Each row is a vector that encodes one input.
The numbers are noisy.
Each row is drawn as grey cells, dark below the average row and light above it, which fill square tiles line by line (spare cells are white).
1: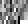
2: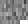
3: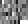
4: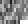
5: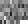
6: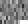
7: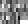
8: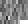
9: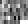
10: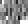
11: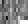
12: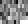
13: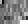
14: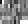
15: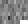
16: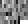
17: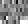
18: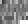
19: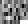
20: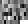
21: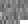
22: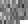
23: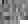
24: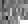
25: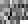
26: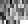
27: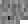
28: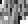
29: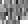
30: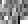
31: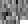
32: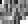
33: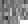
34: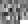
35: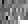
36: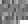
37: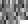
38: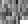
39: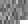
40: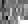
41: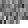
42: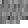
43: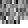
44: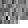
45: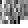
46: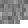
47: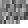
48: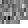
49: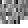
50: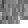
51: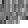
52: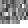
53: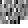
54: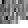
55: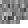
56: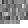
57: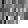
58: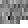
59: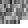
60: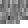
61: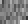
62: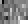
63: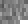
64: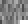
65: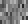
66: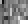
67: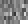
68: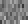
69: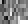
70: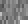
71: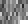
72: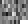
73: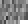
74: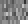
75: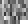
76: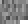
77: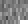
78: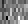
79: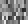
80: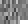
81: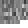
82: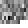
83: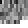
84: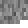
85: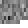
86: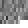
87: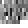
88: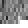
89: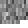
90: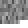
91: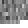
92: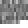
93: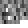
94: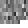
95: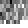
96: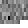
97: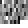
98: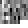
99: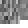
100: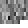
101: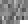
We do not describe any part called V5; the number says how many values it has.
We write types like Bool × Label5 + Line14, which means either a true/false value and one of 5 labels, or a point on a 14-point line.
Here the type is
Bool × Bool × Bool × Line4 + V5 × V5.
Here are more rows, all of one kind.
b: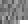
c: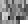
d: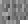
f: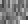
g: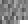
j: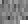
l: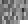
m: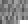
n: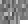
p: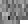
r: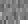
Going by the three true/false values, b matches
g, l and m.
